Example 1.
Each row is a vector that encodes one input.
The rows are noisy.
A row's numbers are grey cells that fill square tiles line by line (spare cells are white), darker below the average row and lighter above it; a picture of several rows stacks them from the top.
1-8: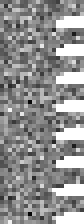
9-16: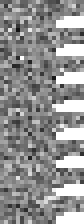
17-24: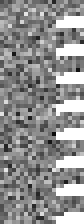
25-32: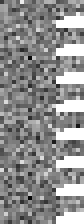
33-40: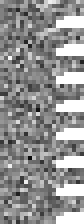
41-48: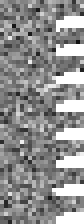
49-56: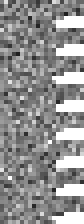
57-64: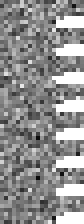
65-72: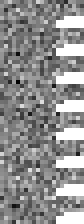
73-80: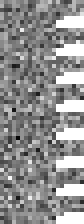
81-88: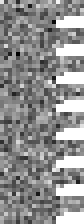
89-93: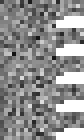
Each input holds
a point on a 9-point circle and a point on a 7-point line.
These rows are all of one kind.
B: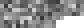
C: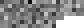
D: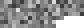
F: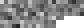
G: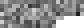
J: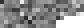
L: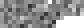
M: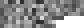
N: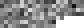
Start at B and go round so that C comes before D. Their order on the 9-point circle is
B, C, J, L, G, N, M, F, D.
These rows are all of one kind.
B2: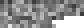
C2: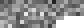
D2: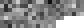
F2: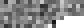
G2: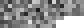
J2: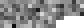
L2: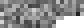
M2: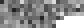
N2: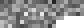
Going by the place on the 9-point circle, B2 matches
C2 and N2.
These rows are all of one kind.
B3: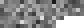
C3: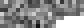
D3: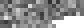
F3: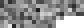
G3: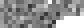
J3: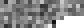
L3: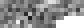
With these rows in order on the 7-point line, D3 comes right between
C3 and L3.
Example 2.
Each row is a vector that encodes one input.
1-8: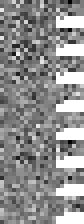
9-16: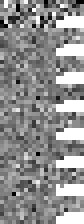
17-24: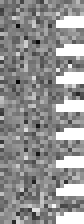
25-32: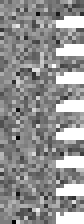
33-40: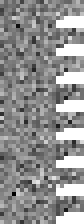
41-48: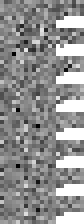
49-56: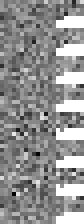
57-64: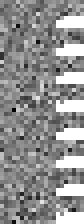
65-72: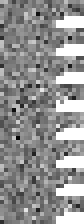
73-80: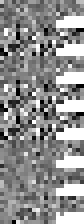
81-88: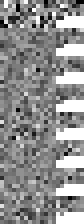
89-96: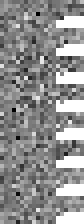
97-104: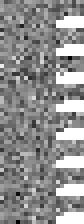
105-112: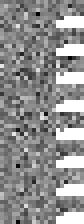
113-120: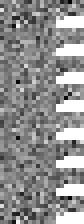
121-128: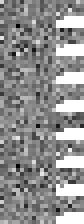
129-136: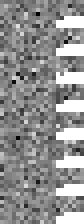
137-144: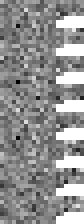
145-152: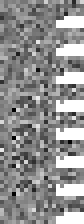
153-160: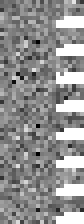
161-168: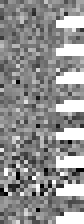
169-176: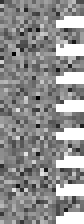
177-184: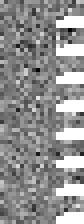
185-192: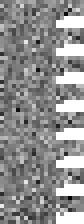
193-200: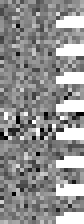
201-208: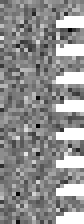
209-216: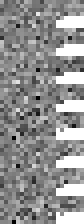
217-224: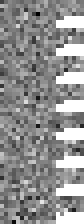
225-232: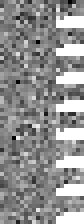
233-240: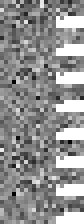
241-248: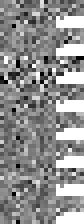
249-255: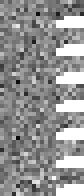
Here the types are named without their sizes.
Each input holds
either a fixed value, or a node of a tree, or five true/false values.
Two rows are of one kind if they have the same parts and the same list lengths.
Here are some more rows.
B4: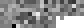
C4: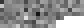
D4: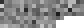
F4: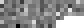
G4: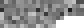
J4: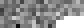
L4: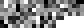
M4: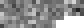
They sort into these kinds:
B4
C4, D4, F4, G4, J4, M4
L4

